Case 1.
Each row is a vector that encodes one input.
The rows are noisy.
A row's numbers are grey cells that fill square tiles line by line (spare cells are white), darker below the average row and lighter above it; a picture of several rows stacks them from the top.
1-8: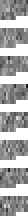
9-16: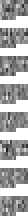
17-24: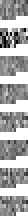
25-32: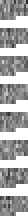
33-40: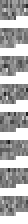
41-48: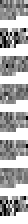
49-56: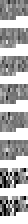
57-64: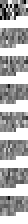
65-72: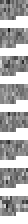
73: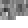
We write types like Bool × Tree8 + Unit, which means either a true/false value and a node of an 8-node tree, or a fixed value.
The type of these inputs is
(Bool × Bool × Bool × Bool + Unit) × Tree7 + Unit.
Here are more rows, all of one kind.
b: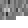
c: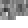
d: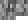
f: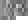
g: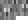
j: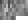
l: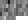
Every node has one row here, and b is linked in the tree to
g and j.
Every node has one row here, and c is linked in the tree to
j and l.
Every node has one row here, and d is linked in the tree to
f.
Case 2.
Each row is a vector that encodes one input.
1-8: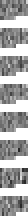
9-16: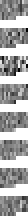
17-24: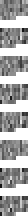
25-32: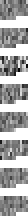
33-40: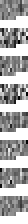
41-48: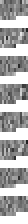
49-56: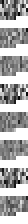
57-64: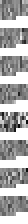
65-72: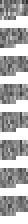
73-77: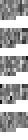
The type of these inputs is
List2(Line6).
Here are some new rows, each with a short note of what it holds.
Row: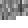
a list of one item
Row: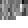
a list of two items
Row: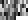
the empty list
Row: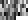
the empty list
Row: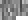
a list of one item
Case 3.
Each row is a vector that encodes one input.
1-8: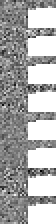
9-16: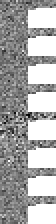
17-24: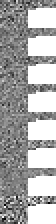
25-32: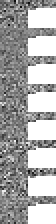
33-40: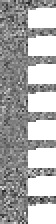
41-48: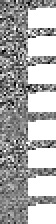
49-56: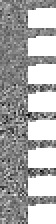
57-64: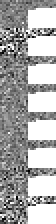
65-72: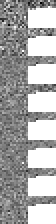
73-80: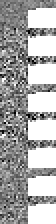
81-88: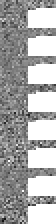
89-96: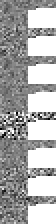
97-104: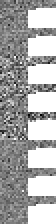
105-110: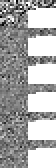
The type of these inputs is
Label5 + Line10.
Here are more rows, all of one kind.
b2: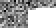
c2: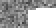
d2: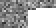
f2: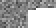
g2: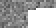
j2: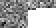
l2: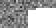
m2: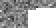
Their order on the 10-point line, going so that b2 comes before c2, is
g2, d2, j2, l2, b2, c2, m2, f2.
